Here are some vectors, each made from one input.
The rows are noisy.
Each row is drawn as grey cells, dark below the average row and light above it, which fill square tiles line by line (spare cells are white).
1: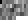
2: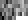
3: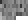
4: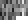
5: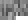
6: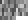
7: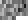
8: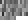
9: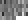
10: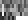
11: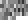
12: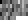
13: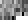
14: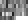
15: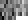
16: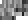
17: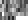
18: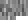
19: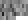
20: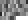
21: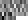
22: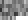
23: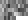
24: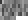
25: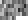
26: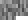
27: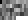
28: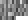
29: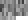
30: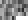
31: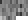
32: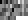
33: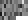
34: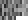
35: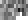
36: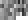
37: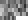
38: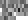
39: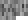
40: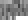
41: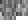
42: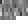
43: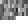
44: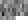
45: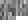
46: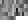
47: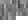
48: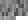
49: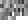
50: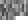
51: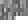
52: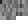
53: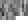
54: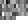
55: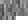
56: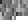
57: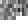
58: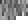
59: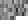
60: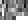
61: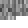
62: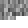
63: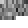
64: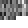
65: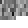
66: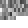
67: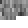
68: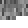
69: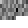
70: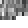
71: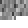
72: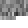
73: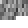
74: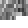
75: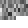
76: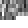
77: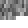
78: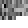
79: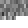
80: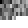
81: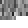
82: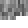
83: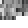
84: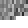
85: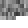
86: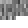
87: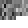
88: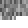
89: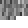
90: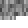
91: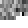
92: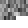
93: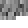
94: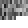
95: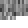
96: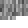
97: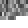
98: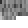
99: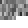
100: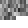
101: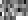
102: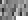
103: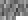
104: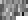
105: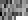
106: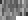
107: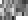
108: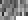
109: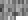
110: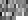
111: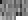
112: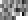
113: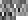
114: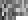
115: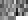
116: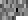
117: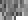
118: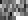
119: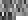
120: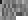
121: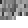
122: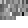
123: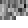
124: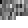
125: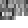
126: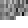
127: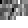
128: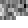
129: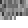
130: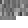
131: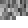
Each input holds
a point on a 6-point circle, together with either a point on a 5-point line, or three true/false values.
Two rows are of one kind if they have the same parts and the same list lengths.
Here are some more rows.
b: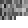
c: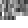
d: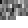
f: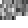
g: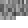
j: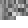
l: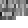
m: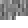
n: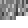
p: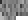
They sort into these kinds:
b, d, g, l, m, n, p
c, f, j

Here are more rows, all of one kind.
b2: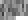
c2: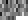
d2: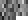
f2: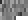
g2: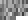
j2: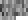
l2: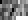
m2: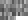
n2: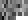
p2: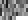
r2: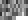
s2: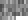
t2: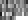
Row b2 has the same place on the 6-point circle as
j2, m2 and s2.
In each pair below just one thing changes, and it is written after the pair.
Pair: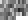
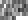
the place on the 5-point line
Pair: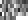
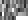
the place on the 5-point line
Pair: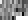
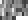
the place on the 5-point line
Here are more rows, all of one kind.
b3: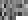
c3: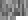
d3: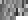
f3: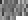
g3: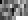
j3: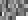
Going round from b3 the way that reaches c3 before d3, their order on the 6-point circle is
b3, g3, f3, c3, d3, j3.
